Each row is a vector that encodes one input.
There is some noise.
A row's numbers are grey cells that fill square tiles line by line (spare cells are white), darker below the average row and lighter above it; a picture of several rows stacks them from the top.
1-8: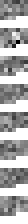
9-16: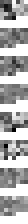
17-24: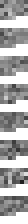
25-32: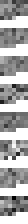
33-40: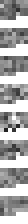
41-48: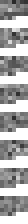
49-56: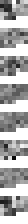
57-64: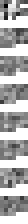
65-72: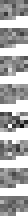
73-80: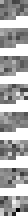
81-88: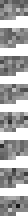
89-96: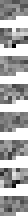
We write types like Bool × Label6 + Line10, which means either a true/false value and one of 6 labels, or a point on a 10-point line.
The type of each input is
Bool × Bool × Bool × Tree7 + Line5.
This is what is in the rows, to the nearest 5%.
About 15% of them hold a point on a 5-point line. The rest hold a node of a 7-node tree and three true/false values.
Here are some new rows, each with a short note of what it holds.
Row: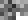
a node of a 7-node tree and three true/false values
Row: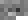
a node of a 7-node tree and three true/false values
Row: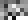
a point on a 5-point line
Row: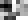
a point on a 5-point line
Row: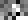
a point on a 5-point line
